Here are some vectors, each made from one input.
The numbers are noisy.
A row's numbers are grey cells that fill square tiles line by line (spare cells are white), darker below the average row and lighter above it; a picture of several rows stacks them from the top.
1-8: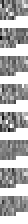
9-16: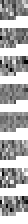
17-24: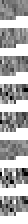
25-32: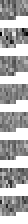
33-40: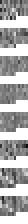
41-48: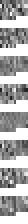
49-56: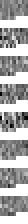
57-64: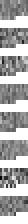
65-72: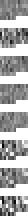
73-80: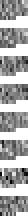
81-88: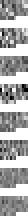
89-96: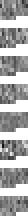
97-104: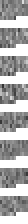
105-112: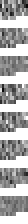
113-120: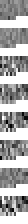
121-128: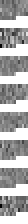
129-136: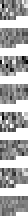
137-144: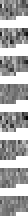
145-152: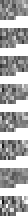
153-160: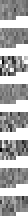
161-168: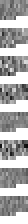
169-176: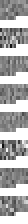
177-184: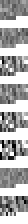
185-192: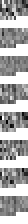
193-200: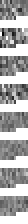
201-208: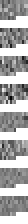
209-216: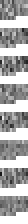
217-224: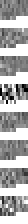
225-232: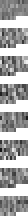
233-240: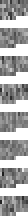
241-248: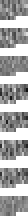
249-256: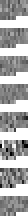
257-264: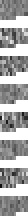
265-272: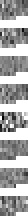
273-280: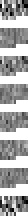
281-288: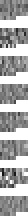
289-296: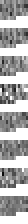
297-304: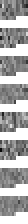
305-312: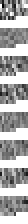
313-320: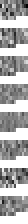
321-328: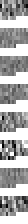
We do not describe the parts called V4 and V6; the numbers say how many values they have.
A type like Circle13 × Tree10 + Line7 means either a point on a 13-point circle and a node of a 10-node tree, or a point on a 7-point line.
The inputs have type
(Line7 + Tree14) × V4 + V6.
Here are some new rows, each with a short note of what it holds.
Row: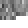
a point on a 7-point line and a value of V4
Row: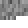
a point on a 7-point line and a value of V4
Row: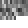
a value of V6
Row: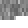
a node of a 14-node tree and a value of V4
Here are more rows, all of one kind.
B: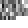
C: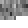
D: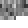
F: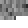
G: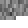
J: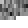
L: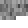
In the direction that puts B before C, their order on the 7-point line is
D, B, L, F, C, J, G.
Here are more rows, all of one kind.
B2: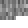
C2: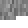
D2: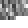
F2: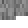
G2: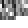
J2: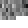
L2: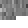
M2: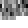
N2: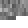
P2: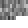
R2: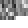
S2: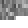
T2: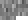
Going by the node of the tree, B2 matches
C2 and G2.
